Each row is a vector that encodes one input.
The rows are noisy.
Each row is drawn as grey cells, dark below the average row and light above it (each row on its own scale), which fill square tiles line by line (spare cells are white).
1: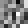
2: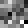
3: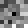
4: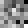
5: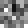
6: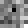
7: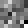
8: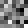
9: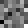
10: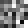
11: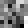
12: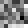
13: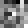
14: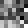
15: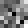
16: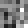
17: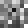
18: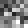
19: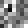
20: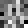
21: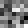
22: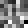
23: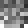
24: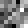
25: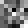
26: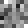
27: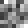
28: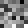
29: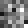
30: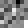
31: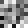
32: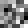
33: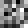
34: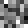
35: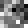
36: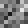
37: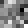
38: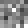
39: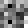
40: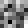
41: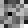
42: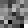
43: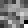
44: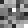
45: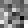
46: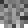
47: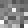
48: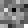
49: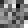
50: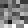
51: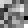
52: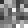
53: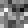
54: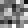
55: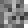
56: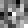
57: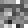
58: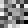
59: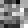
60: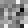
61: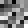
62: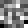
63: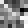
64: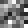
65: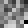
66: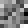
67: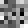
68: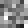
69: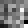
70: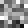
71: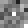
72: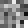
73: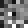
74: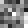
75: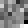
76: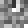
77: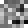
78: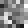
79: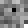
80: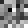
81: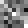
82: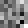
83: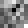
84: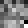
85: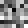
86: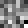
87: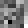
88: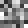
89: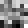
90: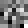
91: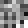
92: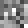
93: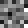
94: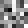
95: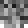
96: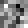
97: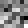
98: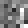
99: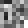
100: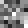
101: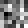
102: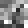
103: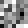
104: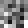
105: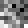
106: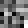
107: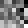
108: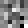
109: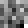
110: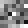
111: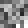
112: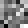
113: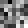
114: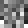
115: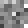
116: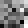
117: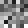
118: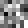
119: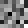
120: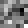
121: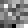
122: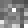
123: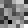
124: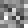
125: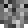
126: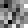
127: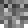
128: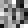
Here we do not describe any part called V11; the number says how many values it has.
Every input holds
a point on a 3-point line, a point on a 6-point line, a true/false value and a value of V11.
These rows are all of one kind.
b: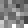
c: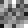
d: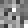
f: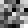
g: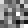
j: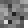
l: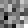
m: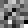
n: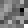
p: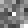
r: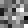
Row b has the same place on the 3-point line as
j and n.
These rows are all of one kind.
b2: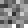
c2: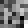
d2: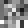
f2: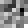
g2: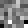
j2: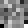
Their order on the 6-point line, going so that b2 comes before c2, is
g2, b2, c2, d2, j2, f2.
